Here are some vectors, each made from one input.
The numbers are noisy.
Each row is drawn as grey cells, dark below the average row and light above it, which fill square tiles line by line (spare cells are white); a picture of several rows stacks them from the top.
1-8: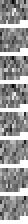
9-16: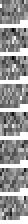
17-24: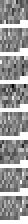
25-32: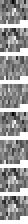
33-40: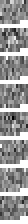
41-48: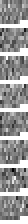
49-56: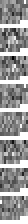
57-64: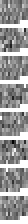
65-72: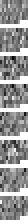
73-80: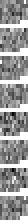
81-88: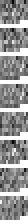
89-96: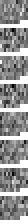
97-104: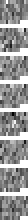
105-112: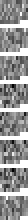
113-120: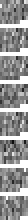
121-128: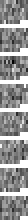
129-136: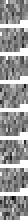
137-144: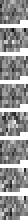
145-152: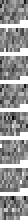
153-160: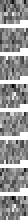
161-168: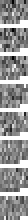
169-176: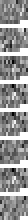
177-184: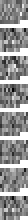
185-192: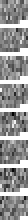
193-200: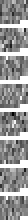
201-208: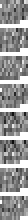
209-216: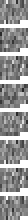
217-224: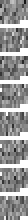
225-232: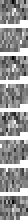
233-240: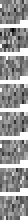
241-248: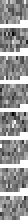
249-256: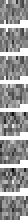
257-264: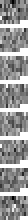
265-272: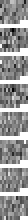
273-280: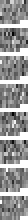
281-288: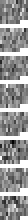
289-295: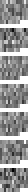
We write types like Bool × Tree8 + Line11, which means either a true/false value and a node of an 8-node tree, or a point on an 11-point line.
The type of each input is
Line20 + Tree8.
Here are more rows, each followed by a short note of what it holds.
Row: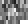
a node of an 8-node tree
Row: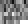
a node of an 8-node tree
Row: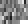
a node of an 8-node tree
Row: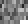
a point on a 20-point line
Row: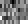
a node of an 8-node tree
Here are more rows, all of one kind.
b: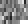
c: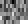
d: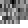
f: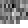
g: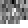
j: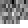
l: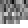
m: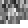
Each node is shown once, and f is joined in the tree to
j.
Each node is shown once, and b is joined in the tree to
l.
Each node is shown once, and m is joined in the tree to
g.
